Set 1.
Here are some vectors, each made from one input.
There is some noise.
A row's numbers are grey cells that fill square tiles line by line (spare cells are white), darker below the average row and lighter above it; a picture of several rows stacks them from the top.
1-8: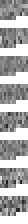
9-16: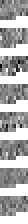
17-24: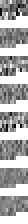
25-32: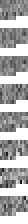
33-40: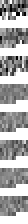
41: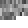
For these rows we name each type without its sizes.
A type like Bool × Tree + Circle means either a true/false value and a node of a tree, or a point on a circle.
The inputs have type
Circle + Line.
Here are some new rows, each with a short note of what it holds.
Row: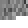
a point on a circle
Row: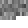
a point on a circle
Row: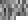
a point on a circle
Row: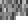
a point on a line
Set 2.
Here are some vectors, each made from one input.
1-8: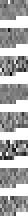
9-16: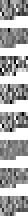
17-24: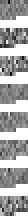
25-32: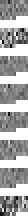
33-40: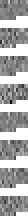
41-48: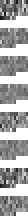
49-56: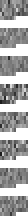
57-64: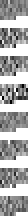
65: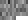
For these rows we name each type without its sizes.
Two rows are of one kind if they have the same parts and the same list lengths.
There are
2 kinds of row.
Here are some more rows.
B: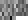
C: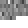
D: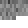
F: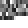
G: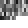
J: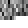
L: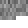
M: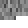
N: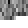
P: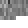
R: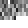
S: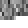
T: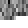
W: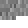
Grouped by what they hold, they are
B, C, D, J, L, M, N, P, R, S, T, W
F, G

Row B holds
a point on each of two lines and three true/false values.
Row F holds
a fixed value.
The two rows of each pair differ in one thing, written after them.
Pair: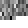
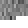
one of the three true/false values
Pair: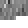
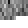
the place on one of the two lines
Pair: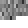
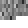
the place on one of the two lines
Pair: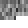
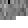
one of the three true/false values
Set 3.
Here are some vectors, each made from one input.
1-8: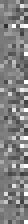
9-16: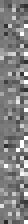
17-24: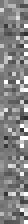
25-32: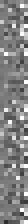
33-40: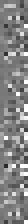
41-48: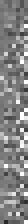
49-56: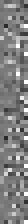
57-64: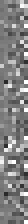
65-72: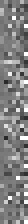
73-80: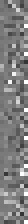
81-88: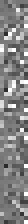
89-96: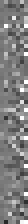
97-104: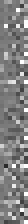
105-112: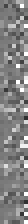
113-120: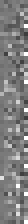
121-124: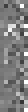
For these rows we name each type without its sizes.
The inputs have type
List(Line).
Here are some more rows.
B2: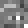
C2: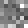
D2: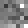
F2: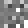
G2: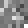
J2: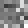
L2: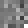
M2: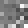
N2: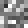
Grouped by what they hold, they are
B2, F2, G2, L2
C2, D2, J2, M2
N2

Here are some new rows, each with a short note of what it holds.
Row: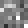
a list of two items
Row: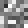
the empty list
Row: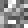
the empty list
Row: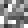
the empty list
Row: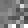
a list of one item
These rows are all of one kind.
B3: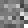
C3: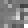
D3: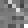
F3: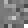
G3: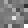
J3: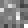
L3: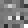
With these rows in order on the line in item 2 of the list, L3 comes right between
D3 and J3.
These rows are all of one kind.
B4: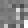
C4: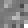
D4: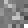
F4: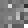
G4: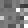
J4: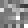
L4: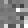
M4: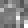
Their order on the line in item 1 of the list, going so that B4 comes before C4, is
G4, L4, B4, C4, M4, F4, D4, J4.
